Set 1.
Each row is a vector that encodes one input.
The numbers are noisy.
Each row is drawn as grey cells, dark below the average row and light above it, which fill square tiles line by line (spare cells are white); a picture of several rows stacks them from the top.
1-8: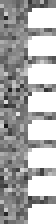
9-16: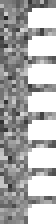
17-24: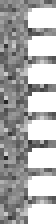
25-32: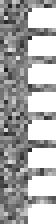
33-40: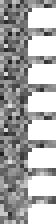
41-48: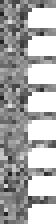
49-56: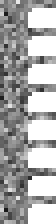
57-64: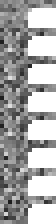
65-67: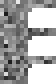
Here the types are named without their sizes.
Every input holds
a point on a line.
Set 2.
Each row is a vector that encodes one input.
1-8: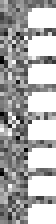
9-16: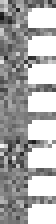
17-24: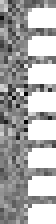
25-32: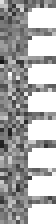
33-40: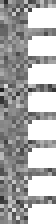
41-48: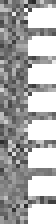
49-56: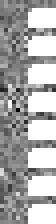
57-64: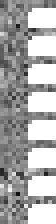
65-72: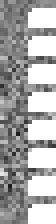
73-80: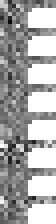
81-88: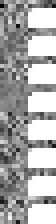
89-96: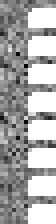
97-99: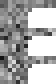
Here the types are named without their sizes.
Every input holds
a node of a tree.
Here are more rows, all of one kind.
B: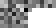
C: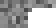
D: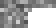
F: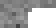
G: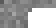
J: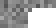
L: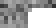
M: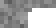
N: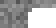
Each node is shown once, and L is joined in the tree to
J.
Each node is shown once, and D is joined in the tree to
G.
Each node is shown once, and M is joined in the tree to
C and F.
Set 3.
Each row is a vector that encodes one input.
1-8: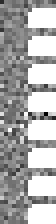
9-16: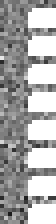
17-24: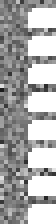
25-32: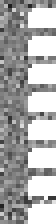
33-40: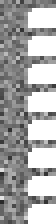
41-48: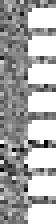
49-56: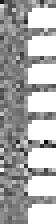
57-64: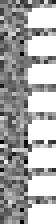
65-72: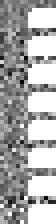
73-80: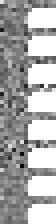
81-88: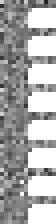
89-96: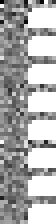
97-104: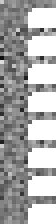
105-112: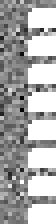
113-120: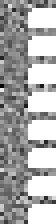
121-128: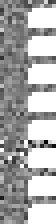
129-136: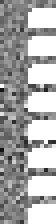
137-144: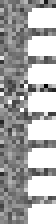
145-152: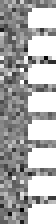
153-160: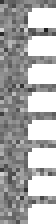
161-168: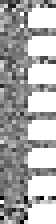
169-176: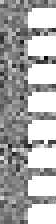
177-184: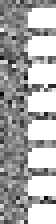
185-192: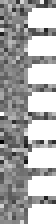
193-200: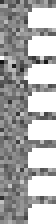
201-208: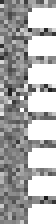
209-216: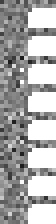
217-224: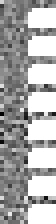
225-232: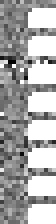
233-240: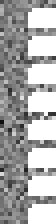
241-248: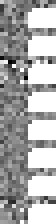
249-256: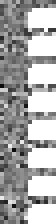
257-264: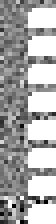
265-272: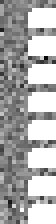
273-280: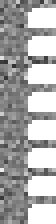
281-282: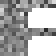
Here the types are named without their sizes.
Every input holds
three true/false values.
